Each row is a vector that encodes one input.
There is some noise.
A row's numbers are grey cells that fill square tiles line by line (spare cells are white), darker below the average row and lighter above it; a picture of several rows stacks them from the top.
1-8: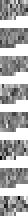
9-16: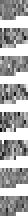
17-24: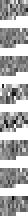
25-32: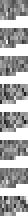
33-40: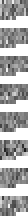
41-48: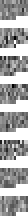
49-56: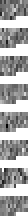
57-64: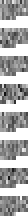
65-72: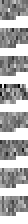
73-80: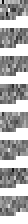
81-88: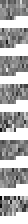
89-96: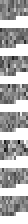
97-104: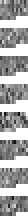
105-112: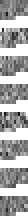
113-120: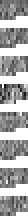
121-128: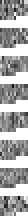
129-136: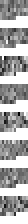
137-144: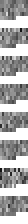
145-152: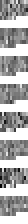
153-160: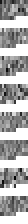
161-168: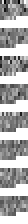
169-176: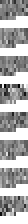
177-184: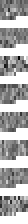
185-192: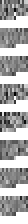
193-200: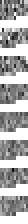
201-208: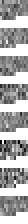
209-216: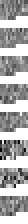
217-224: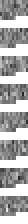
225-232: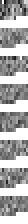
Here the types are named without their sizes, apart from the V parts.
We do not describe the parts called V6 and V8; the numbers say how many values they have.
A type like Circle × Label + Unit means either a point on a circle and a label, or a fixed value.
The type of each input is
(Bool × Line + V6) × Line + V8.
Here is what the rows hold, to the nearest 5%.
About 80% of them hold a point on a line, together with either a point on a line and a true/false value, or a value of V6. The rest hold a value of V8.
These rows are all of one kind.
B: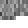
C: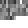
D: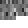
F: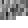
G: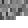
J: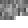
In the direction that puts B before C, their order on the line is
G, B, J, D, C, F.
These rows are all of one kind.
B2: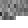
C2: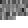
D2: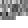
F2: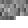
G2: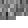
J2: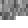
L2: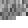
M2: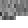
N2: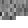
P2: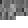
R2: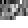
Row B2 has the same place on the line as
F2, G2, M2 and P2.
